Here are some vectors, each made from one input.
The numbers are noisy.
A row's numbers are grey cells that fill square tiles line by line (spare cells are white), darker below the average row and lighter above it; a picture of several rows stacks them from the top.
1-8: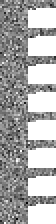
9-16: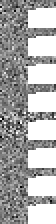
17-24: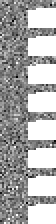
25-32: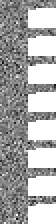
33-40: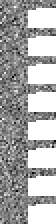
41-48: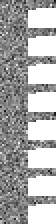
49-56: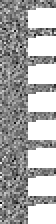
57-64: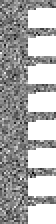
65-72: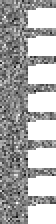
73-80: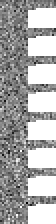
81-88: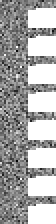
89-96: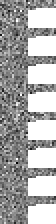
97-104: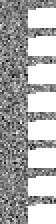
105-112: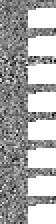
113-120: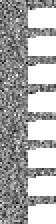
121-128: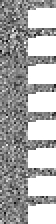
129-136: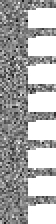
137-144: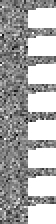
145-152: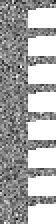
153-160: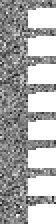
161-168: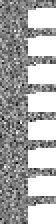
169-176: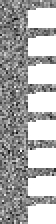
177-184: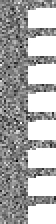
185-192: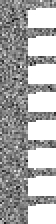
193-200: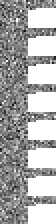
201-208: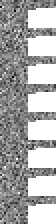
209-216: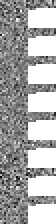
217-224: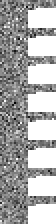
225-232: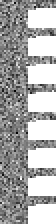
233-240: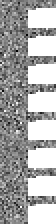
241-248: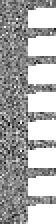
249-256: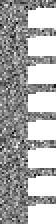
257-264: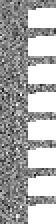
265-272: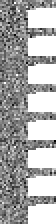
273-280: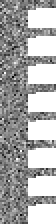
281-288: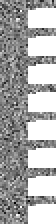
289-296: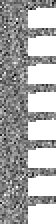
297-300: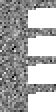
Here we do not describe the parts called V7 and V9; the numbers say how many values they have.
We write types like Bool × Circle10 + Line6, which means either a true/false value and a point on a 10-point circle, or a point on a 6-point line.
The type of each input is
Bool × (Line5 + V7 × V9) + Label5 × Label5.
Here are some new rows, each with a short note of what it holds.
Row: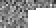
a true/false value, a value of V7 and a value of V9
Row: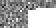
a point on a 5-point line and a true/false value
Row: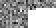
a point on a 5-point line and a true/false value
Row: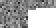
a true/false value, a value of V7 and a value of V9
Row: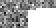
two labels (each one of 5)
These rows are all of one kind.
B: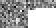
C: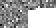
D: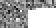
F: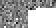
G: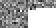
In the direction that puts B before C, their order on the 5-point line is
F, D, B, C, G.
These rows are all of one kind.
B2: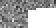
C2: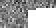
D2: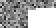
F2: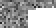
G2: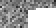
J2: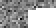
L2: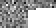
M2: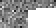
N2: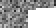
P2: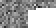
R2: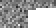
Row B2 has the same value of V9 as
G2 and R2.
